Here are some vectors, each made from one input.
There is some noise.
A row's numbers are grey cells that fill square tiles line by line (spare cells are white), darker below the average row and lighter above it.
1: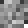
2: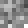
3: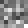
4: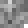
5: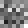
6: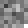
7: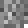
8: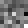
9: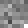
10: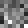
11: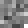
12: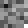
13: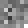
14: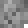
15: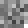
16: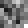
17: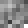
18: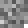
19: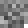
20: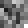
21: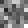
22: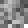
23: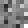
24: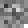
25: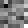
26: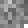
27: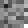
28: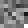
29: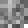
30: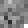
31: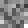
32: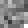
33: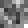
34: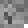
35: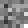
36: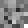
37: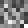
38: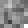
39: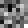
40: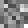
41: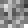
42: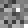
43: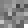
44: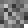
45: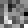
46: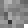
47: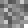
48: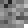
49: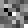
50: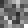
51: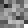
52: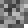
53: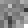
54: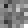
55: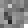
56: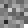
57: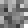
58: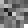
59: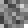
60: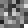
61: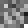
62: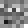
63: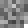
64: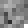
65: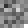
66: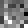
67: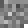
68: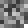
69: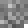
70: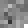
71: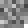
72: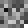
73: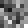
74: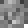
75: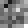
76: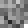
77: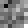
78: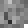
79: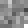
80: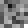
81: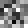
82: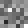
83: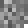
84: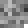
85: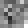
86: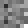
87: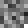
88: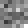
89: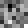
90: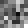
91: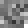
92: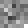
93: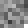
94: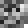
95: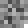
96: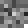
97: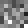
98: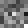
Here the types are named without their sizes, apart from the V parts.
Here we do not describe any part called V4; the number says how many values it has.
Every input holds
either a true/false value and a value of V4, or a list of points on a line.
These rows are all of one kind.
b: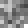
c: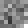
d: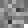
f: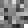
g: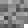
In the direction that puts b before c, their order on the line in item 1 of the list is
f, g, b, d, c.
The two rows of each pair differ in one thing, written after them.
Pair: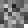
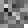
the true/false value
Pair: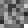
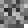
the true/false value
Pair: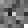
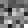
the true/false value
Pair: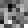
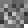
the value of V4
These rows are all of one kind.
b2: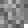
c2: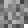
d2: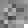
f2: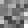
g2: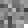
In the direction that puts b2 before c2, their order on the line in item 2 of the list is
g2, d2, f2, b2, c2.
